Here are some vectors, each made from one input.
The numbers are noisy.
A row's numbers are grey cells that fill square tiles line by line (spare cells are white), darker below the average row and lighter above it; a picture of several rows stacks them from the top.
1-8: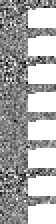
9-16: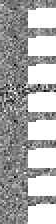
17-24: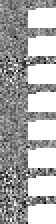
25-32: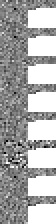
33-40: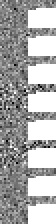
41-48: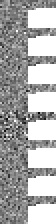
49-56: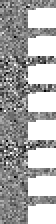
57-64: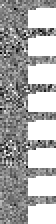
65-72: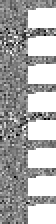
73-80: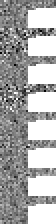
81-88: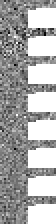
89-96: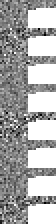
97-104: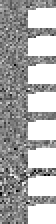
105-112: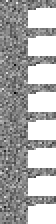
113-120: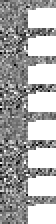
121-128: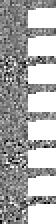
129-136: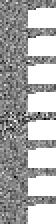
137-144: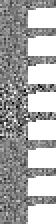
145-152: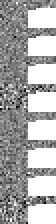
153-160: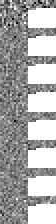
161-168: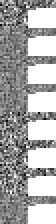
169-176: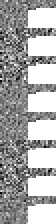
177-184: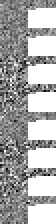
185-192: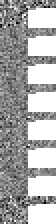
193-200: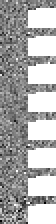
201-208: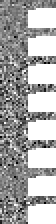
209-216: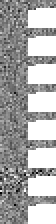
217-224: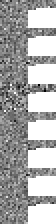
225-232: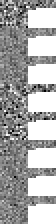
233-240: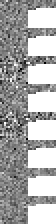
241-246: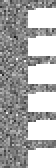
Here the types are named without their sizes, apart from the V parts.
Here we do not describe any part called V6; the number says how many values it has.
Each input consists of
either two values of V6, or a list of points on a line.
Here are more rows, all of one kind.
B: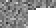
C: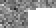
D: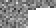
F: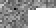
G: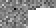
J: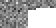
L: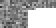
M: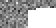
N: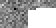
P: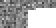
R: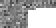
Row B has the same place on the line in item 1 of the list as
D, J and M.
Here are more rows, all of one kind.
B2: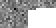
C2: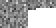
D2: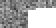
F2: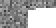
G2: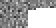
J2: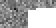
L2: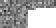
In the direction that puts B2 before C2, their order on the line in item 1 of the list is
L2, F2, D2, J2, B2, C2, G2.
